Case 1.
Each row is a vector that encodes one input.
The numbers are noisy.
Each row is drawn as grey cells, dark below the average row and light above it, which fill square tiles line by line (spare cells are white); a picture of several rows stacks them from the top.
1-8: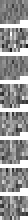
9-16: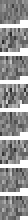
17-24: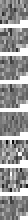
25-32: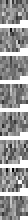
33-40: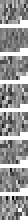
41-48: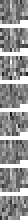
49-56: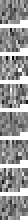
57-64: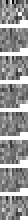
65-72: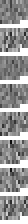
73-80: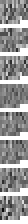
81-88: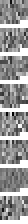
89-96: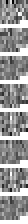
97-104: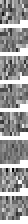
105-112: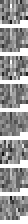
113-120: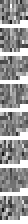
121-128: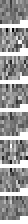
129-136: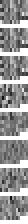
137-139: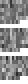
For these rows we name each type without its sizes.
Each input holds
a node of a tree.
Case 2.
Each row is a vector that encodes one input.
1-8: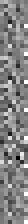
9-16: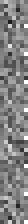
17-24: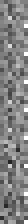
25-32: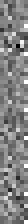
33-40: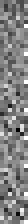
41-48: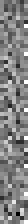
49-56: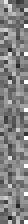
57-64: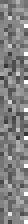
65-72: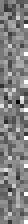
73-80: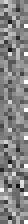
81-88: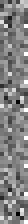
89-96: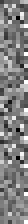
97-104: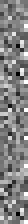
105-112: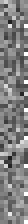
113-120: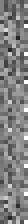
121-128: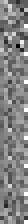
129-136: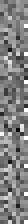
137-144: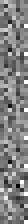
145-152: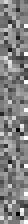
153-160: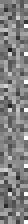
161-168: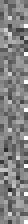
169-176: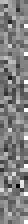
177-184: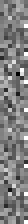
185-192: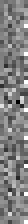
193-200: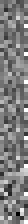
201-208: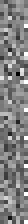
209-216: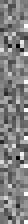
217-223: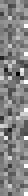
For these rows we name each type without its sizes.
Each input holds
a label.
